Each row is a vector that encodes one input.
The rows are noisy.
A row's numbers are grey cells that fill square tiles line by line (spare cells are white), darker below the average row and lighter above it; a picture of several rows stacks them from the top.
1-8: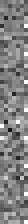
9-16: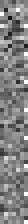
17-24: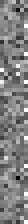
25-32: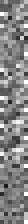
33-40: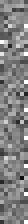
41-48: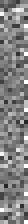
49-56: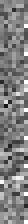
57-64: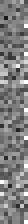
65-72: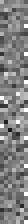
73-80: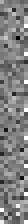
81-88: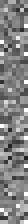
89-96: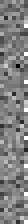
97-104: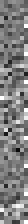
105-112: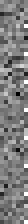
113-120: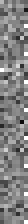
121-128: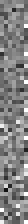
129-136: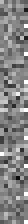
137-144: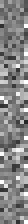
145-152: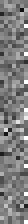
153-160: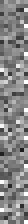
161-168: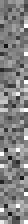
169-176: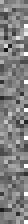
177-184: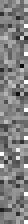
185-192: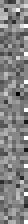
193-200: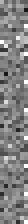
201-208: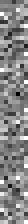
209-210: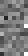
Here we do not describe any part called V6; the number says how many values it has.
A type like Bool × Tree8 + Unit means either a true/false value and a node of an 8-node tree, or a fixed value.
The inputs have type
(Bool × Bool × Bool + Line4) × V6 + Label10.
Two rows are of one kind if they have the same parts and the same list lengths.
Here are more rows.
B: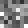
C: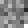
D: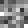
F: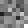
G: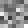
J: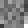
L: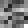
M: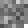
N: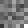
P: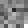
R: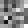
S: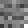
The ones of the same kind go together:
B, D, G, L, R
C, J, M
F, N, P, S

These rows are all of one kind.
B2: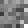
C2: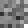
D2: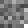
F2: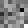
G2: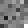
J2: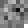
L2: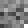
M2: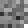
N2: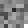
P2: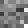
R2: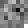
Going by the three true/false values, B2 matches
D2, J2, N2 and R2.
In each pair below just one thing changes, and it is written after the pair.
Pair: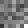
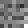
one of the three true/false values
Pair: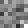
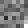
the value of V6
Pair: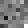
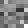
the value of V6
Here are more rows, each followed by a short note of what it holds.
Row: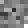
three true/false values and a value of V6
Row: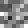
one of 10 labels
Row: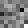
three true/false values and a value of V6
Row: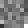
a point on a 4-point line and a value of V6
